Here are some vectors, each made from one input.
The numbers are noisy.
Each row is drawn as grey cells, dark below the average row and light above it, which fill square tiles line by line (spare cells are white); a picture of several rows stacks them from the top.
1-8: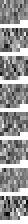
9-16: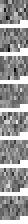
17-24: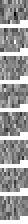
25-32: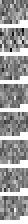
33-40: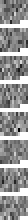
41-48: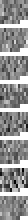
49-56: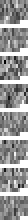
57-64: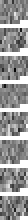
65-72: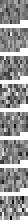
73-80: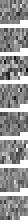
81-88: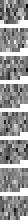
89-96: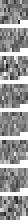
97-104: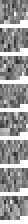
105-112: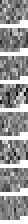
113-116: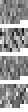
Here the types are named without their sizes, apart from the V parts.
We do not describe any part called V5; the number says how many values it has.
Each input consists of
a list of items, each a true/false value and a value of V5.
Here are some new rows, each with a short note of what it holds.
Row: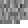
a list of two items
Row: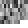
a list of two items
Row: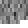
a list of two items
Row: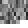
a list of one item
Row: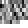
the empty list
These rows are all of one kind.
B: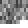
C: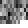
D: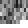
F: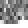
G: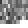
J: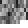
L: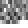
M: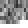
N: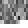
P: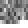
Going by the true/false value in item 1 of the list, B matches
C, D, G and J.
